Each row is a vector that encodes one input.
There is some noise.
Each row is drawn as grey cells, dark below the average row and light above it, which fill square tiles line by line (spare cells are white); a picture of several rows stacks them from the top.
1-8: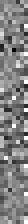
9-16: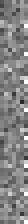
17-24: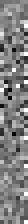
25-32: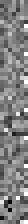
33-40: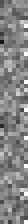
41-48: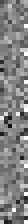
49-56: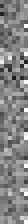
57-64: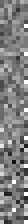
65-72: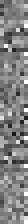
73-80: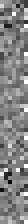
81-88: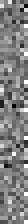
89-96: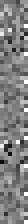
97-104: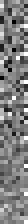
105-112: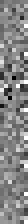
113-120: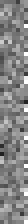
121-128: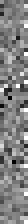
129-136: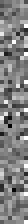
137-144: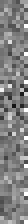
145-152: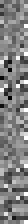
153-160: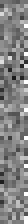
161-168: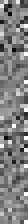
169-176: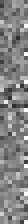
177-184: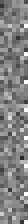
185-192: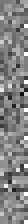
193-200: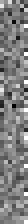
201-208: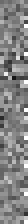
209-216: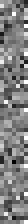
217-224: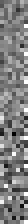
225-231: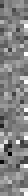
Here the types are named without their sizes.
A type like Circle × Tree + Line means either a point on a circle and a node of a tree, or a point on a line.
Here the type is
Bool × Tree + Line.
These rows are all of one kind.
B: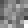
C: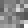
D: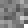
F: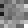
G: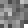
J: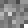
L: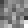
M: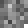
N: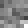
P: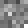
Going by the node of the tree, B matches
L and M.
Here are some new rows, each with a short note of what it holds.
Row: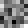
a point on a line
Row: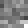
a node of a tree and a true/false value
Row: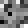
a point on a line
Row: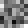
a point on a line
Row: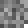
a node of a tree and a true/false value
